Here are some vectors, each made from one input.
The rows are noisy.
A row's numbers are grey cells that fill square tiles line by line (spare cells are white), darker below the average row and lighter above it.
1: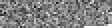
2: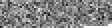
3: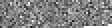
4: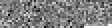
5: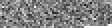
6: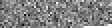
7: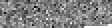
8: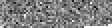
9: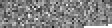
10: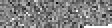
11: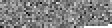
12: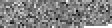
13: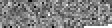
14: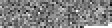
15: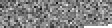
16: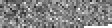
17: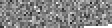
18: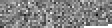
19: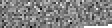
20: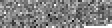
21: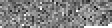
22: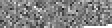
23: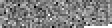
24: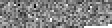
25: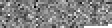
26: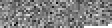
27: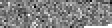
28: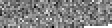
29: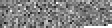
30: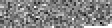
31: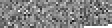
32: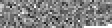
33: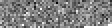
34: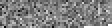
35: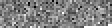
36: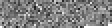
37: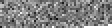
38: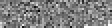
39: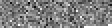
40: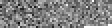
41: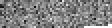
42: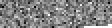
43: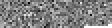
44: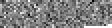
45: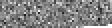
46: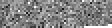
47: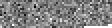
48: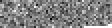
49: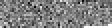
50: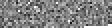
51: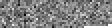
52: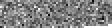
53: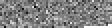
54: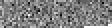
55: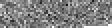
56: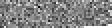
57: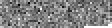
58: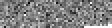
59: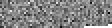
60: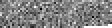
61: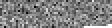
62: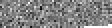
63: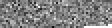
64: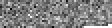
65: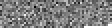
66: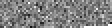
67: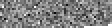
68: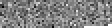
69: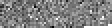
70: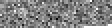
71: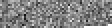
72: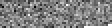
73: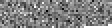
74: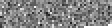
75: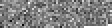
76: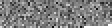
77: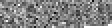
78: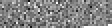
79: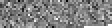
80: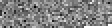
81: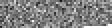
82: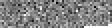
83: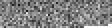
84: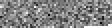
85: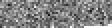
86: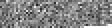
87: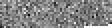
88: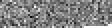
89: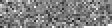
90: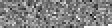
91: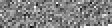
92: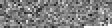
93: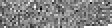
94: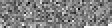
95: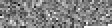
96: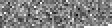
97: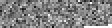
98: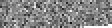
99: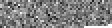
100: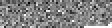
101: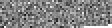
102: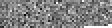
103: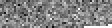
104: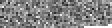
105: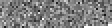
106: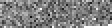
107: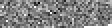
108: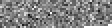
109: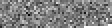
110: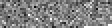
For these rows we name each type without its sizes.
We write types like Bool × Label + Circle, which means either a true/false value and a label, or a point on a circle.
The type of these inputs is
Bool × (Label + Line).
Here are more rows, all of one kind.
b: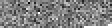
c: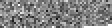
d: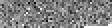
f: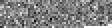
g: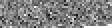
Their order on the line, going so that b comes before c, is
g, d, b, f, c.
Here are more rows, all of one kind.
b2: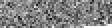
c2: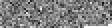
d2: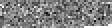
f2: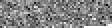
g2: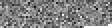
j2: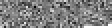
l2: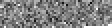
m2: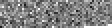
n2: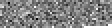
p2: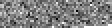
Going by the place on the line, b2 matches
c2, f2 and g2.
